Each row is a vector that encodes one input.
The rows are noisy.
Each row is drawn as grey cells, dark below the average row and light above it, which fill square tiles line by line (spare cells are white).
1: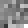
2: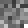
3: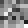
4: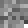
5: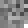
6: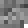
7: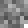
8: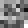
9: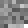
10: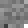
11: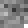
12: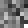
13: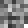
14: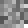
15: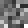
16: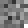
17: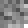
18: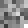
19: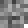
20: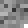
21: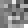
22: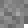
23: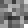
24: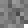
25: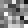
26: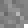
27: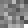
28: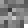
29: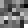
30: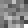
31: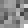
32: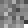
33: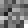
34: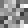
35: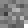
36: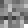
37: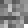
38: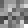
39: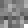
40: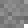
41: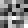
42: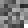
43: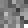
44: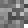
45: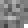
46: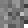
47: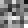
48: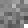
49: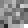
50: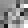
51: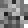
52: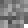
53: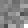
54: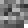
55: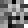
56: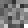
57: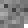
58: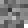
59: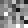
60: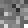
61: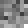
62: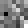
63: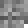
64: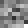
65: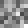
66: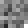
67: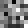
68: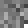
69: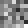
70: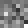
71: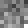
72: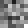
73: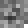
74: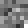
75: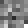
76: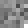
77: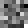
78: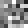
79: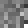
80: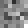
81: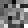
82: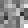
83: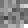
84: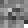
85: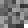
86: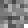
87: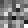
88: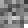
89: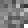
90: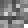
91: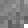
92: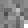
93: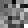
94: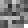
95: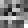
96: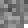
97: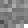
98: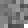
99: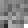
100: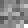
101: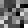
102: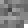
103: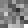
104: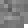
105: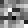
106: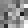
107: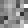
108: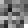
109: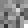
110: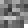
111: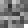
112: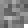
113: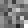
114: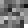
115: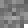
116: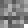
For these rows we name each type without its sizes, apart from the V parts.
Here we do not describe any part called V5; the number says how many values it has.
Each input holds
a list of items, each a true/false value and a value of V5.
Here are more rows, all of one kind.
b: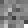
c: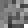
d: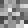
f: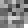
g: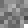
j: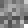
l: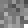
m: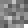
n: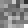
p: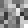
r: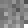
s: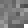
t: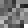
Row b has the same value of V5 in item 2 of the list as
l, p, r and t.
